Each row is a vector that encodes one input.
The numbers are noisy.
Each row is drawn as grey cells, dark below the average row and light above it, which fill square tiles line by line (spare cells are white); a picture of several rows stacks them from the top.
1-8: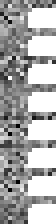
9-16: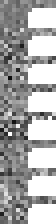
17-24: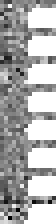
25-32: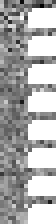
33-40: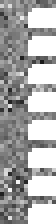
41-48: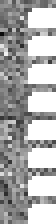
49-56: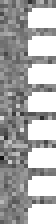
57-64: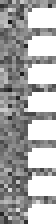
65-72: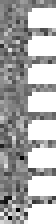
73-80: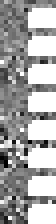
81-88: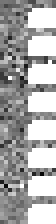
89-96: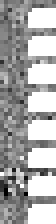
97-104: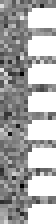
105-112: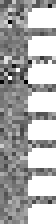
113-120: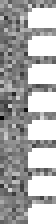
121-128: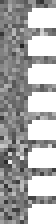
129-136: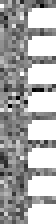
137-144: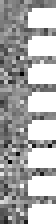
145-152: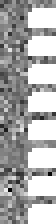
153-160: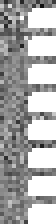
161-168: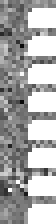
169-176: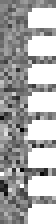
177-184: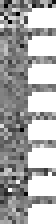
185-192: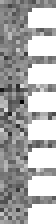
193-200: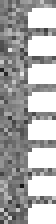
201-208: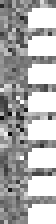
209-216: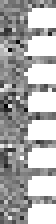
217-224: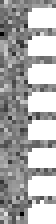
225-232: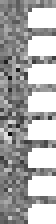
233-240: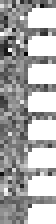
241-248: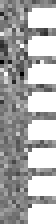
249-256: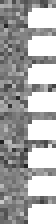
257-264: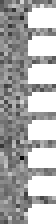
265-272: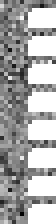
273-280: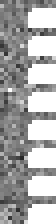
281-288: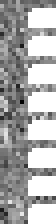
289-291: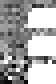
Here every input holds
a point on a 10-point circle, together with either a point on a 6-point line, or a list of up to three points on a 7-point line.
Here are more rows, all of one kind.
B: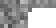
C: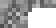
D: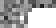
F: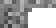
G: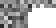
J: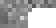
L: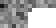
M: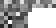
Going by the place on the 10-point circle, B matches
F and M.
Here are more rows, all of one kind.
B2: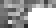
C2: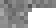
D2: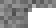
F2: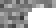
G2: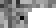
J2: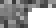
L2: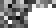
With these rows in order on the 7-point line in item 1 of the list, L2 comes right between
D2 and J2.
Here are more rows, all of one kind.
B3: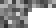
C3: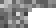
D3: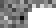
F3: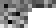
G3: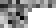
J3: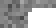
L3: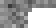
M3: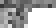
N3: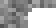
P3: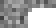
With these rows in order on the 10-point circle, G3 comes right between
J3 and N3.
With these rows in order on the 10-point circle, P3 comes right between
C3 and M3.
